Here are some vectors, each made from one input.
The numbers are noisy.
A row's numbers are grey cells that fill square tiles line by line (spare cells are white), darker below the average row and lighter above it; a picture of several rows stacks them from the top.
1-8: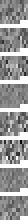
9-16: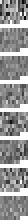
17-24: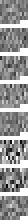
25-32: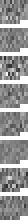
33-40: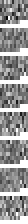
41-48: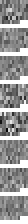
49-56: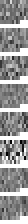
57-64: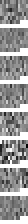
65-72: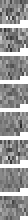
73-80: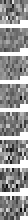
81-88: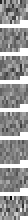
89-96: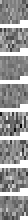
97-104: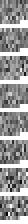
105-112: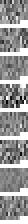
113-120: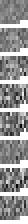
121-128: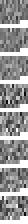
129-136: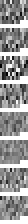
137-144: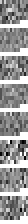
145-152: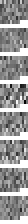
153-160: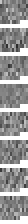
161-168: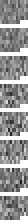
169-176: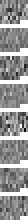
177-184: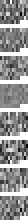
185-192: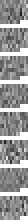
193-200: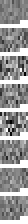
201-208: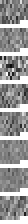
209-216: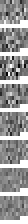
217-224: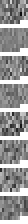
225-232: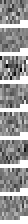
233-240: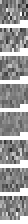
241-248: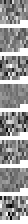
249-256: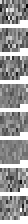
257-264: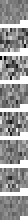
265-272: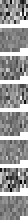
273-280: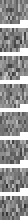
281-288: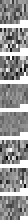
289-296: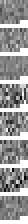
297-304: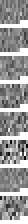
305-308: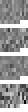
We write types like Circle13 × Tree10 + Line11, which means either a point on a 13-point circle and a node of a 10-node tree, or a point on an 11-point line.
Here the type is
(Bool × Bool × Bool + Label11) × Line9 + Label5 + Line6.
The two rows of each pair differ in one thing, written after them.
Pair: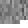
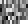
one of the three true/false values
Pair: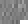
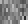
the place on the 9-point line
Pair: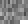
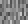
one of the three true/false values
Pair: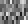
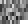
one of the three true/false values
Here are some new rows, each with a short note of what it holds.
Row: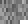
a point on a 9-point line and three true/false values
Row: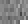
one of 11 labels and a point on a 9-point line
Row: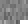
one of 11 labels and a point on a 9-point line
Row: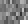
one of 11 labels and a point on a 9-point line
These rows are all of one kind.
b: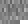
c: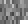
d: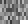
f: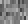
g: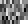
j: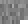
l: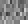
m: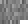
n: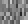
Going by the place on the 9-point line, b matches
g, j and n.
